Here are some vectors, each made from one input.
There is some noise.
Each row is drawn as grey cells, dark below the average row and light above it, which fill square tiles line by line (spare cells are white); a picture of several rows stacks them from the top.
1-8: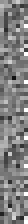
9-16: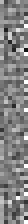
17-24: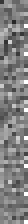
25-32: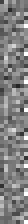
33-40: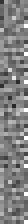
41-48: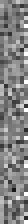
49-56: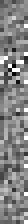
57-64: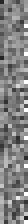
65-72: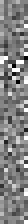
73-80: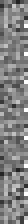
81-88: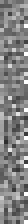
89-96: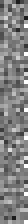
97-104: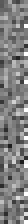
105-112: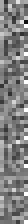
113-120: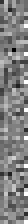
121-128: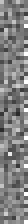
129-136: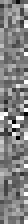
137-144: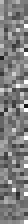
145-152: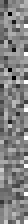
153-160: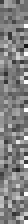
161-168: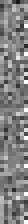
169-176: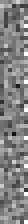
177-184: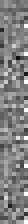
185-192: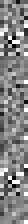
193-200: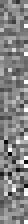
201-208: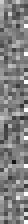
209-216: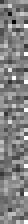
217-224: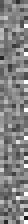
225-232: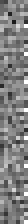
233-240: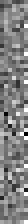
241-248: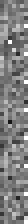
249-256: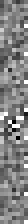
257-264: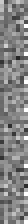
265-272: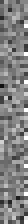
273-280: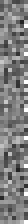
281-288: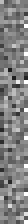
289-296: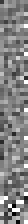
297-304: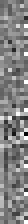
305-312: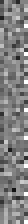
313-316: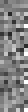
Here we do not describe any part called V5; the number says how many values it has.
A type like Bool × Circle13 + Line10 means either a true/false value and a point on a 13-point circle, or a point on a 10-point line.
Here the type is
List2(Bool × V5).
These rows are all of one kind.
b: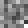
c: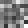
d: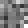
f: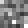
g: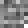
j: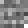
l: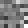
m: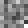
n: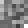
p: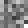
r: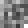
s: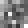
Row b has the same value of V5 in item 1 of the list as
g, j and m.
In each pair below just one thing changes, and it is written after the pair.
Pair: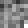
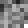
the value of V5 in item 2 of the list
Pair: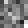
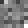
the true/false value in item 1 of the list
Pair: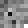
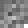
the value of V5 in item 1 of the list
